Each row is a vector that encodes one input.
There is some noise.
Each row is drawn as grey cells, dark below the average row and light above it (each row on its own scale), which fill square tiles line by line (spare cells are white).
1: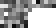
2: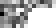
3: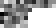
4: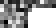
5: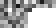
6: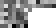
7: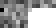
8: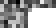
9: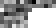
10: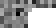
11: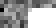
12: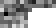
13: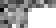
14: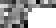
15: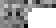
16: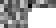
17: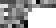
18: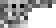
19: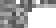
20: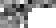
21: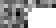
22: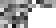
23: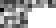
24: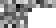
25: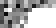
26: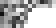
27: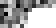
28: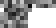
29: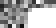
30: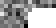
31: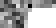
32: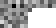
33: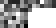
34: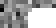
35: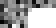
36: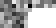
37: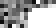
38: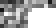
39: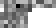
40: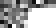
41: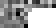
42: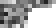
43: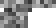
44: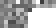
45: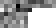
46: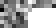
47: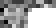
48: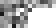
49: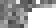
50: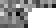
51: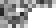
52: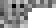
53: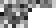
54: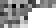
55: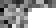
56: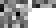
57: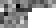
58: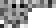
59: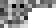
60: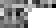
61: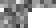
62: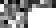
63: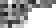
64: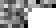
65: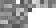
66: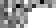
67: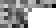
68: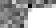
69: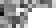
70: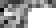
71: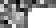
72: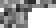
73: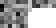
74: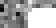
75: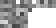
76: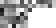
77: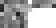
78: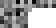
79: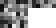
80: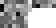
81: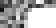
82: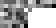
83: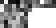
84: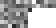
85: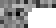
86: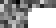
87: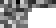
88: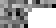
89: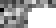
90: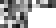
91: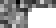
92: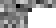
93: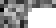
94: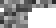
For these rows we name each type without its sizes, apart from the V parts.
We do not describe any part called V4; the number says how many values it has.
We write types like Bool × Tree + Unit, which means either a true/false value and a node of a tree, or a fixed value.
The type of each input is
Bool × (Line + V4).
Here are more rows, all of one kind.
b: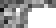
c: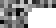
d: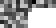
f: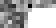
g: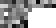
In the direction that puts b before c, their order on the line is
f, d, b, g, c.
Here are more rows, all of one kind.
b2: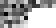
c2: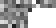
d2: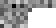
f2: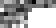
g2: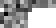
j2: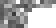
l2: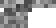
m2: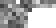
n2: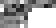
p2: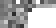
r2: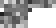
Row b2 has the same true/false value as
d2, j2, m2 and p2.
